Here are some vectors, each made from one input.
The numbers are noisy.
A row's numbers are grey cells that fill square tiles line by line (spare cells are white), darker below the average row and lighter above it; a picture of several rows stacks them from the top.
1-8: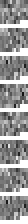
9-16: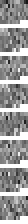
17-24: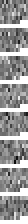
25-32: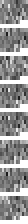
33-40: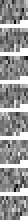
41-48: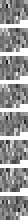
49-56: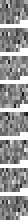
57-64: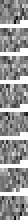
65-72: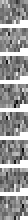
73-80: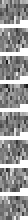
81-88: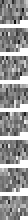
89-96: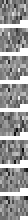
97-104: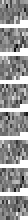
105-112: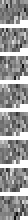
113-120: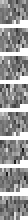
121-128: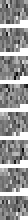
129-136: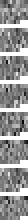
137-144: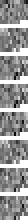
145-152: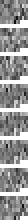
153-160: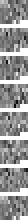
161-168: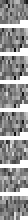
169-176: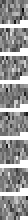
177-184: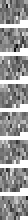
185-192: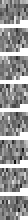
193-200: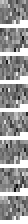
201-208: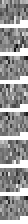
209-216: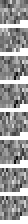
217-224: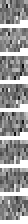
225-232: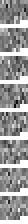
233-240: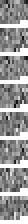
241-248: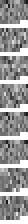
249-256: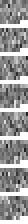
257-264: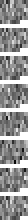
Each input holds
either a point on a 7-point line, or a point on an 11-point line.
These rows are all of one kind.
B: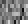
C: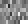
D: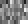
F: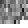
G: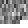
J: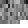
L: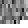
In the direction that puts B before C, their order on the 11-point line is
L, B, F, C, J, D, G.
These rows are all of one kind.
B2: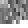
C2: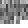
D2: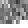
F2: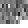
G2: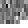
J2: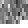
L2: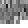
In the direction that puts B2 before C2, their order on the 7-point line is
B2, D2, J2, F2, G2, L2, C2.
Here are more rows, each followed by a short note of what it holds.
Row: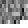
a point on an 11-point line
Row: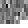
a point on a 7-point line
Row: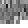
a point on a 7-point line
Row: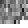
a point on an 11-point line
